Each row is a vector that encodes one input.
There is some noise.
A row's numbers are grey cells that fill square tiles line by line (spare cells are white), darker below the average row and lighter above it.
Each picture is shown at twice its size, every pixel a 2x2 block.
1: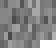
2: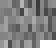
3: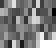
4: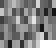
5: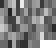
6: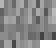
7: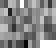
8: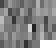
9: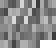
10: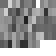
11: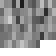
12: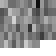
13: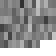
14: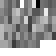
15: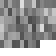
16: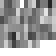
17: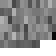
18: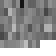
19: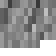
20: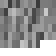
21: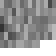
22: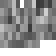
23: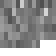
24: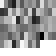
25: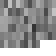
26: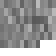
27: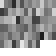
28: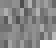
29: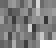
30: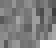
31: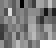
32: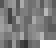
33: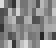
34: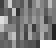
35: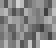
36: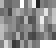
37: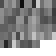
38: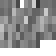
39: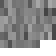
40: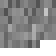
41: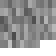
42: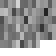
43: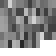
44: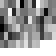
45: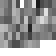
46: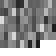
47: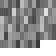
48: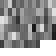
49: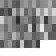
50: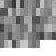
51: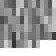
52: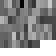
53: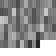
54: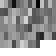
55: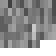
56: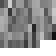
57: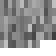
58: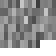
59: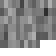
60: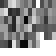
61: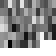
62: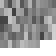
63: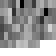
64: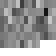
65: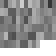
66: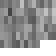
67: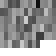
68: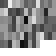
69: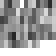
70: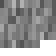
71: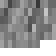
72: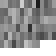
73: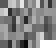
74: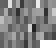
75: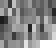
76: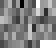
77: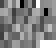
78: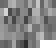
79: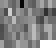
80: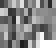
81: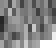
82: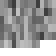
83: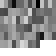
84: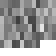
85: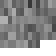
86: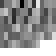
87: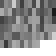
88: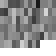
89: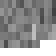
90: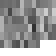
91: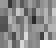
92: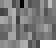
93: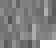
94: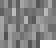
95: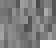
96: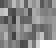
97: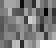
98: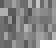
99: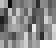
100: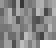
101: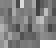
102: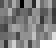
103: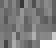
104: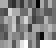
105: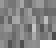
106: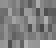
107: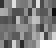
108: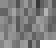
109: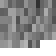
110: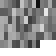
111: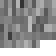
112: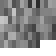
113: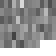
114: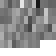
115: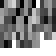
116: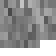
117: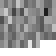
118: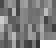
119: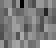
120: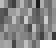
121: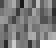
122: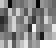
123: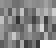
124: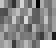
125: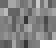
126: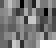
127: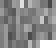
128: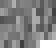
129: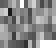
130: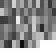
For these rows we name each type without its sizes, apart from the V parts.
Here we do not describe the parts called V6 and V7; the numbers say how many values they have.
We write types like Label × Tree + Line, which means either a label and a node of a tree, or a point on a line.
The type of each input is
(Bool × Bool × Bool + V7) × (Circle + V6).
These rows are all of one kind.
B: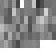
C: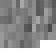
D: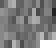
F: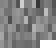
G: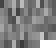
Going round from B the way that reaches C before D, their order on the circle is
B, G, F, C, D.
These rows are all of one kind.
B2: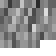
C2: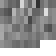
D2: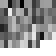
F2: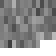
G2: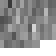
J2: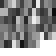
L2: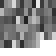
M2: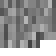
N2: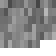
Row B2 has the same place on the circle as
D2 and G2.
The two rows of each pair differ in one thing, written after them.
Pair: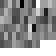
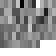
the value of V6
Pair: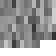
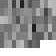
the value of V7
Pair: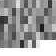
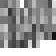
the value of V6
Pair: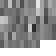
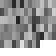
the value of V6
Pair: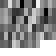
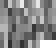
the value of V7
